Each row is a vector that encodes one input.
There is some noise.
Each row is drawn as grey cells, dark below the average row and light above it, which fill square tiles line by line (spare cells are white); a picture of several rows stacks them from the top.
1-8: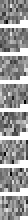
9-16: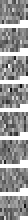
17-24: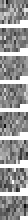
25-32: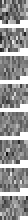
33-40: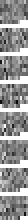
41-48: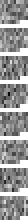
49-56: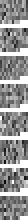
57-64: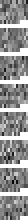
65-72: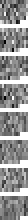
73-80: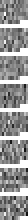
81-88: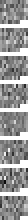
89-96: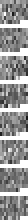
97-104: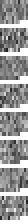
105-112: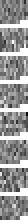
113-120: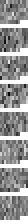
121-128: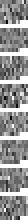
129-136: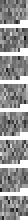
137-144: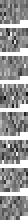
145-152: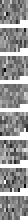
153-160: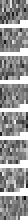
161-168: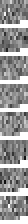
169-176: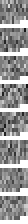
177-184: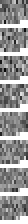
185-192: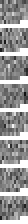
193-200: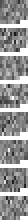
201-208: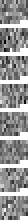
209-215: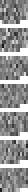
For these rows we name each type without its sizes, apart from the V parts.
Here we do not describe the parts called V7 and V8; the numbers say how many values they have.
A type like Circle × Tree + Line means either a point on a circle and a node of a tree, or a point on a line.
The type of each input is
(Circle + V8) × Tree × V7.
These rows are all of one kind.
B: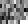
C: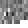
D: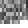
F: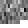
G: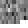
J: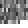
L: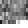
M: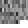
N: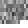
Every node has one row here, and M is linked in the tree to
G and L.
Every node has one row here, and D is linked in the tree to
B and F.
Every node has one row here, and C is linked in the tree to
G and J.
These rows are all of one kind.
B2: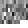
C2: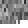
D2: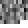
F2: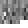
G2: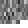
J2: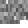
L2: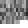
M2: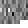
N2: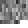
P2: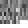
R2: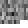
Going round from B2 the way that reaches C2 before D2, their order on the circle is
B2, M2, L2, G2, N2, J2, C2, F2, D2, P2, R2.
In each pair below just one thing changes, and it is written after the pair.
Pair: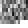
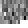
the node of the tree
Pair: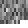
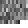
the place on the circle
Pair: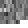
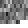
the place on the circle
